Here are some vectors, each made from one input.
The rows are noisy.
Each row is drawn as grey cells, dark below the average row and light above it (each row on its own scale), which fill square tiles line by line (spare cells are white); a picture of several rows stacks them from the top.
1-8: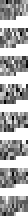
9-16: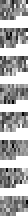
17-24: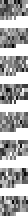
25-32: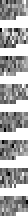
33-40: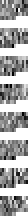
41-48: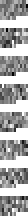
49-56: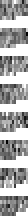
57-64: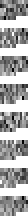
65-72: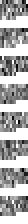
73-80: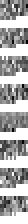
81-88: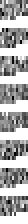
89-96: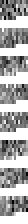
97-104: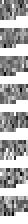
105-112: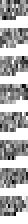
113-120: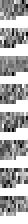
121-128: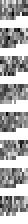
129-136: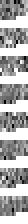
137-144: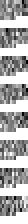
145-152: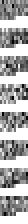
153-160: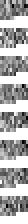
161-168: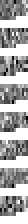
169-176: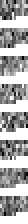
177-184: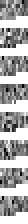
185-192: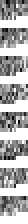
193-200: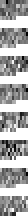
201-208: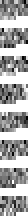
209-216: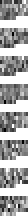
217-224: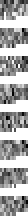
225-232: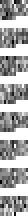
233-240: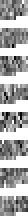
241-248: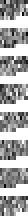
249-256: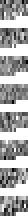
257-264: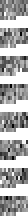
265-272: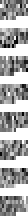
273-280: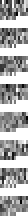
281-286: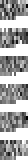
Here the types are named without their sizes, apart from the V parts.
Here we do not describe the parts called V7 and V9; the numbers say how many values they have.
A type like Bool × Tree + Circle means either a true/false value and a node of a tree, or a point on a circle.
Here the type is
(Bool × Circle + V9) × (Line + V7).
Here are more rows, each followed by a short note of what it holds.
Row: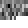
a point on a circle, a true/false value and a value of V7
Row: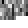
a point on a line and a value of V9
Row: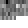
a point on a circle, a true/false value and a value of V7
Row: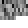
a point on a line and a value of V9
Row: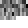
a point on a circle, a point on a line and a true/false value
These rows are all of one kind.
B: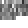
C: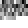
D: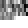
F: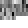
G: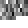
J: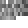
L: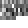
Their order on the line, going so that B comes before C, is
D, B, F, C, J, L, G.
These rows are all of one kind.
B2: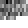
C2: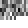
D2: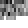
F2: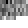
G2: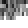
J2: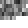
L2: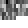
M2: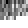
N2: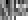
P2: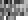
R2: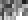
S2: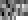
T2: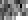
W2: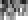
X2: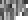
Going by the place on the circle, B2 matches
M2, R2, T2 and X2.
